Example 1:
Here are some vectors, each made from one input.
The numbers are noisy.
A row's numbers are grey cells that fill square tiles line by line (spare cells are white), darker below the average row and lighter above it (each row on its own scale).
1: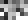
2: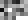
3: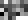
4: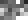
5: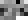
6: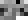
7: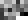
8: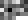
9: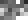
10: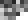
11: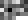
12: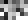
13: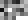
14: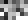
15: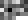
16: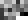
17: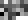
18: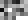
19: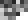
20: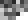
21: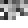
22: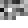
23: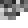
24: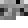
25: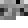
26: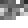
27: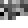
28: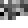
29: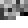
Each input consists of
three true/false values.
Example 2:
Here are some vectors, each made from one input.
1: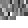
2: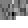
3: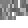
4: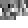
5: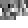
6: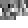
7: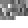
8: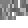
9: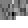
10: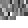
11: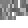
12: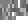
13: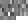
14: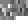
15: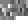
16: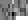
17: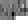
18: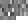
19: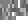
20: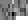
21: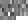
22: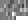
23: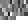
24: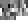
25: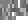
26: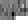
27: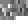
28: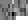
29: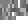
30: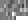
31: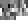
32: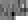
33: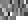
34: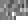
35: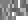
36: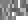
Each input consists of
three true/false values.
